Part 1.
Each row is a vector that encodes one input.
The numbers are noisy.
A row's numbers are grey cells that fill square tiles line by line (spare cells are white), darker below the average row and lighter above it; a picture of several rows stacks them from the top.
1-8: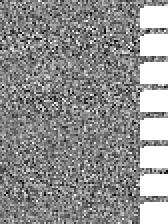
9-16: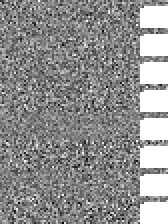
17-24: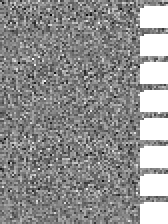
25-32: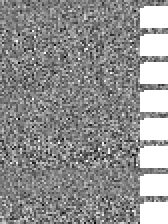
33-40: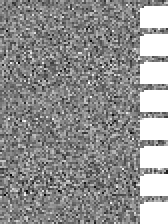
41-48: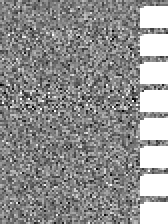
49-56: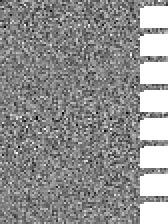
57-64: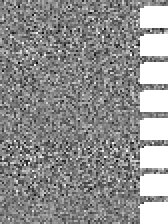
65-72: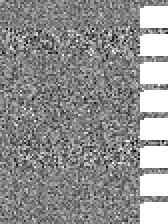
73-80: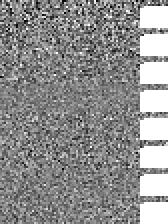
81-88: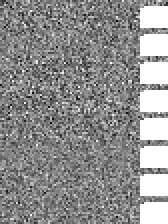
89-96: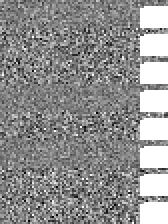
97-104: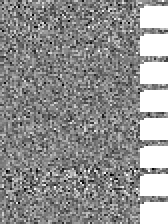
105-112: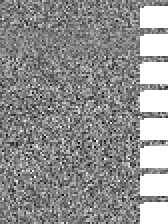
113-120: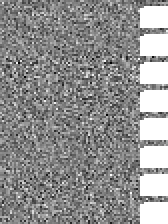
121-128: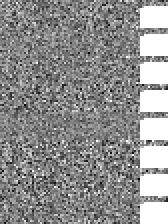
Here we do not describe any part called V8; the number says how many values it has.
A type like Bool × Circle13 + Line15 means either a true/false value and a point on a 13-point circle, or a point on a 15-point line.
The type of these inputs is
Bool × V8 + Label5.
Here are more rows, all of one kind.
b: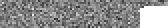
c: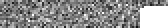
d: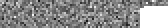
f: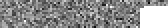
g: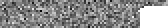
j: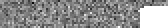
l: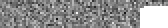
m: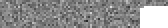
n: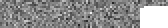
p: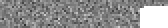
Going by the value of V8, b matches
l, m and p.
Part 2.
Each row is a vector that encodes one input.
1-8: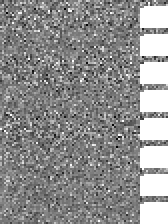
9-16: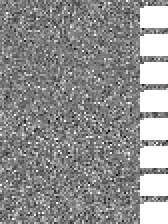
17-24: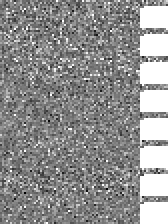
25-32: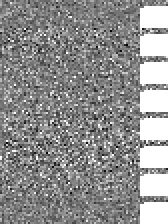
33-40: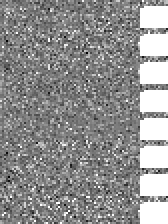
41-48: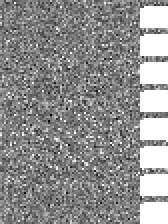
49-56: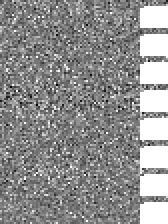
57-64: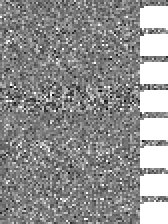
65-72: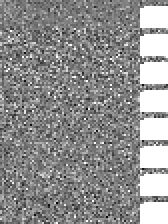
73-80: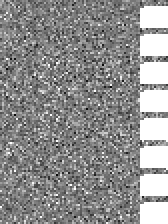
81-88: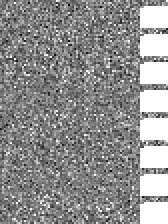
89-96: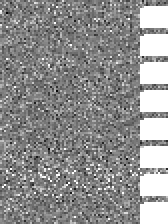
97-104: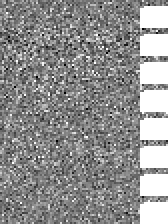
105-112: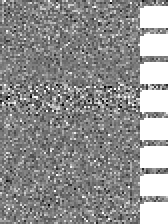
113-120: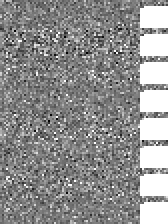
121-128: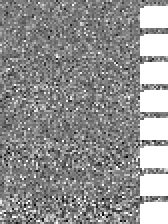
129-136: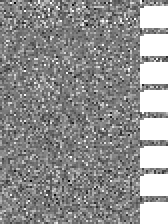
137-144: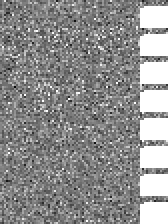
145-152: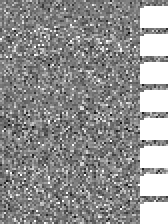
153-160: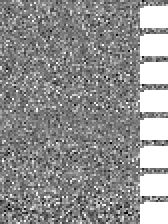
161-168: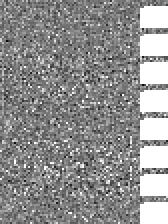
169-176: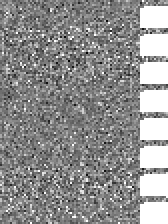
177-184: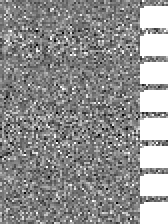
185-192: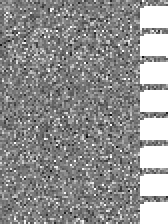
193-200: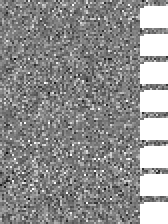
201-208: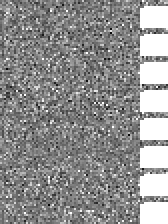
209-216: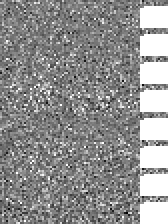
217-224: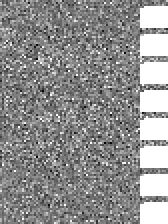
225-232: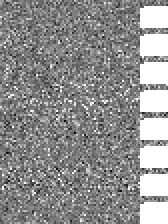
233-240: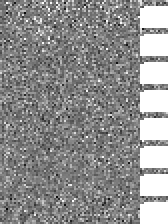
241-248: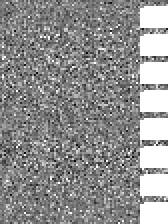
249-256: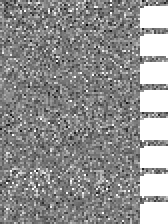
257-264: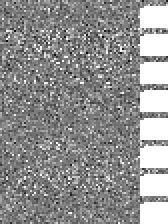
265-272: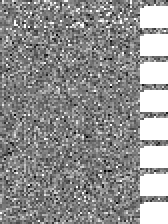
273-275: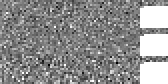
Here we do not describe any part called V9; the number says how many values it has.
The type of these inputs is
Bool × Label5 + V9.
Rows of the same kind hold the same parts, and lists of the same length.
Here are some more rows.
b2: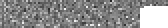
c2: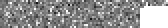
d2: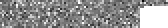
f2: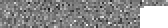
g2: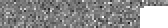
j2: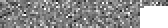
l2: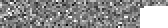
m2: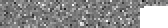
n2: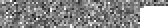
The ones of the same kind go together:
b2, c2, f2, g2, l2, n2
d2, j2, m2

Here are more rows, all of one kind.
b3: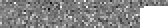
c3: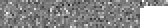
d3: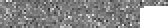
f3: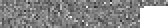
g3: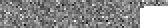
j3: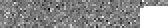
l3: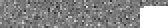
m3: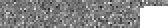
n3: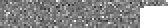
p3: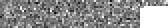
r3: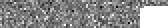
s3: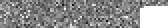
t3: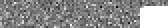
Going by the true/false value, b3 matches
d3, f3 and l3.
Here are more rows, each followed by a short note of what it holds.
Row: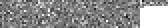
a value of V9
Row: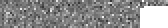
one of 5 labels and a true/false value
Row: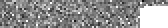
a value of V9
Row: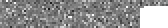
one of 5 labels and a true/false value
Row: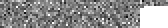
a value of V9
